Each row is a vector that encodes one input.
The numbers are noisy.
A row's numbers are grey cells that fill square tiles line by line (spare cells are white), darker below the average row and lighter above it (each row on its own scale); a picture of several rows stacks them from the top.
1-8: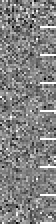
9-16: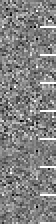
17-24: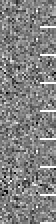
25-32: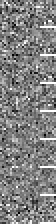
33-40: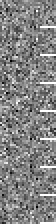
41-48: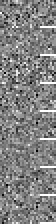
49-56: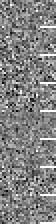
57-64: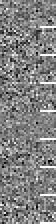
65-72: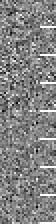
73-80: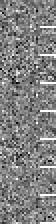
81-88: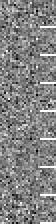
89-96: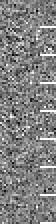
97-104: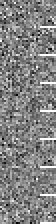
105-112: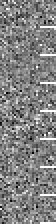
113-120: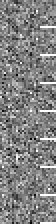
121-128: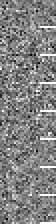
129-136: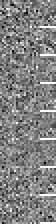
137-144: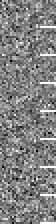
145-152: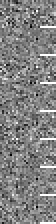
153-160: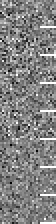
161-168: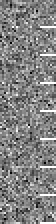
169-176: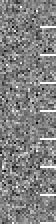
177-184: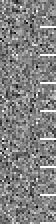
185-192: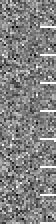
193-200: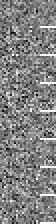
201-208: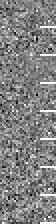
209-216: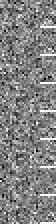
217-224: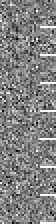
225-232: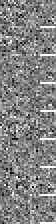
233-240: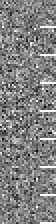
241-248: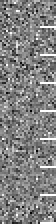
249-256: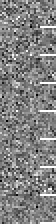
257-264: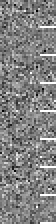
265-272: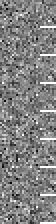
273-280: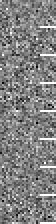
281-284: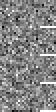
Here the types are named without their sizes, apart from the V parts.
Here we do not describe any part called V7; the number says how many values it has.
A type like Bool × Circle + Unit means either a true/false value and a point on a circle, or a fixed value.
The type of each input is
Bool × Circle × List(V7) × Tree.
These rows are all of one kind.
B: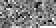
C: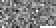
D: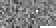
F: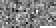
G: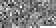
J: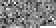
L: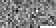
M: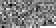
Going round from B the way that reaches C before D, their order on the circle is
B, C, L, M, G, F, J, D.
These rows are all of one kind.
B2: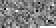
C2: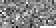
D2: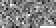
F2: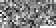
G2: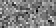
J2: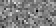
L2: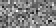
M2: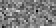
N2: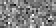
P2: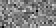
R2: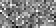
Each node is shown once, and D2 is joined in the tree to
B2, C2, J2, N2 and R2.
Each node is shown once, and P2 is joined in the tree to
N2.
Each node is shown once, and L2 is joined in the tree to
C2 and F2.
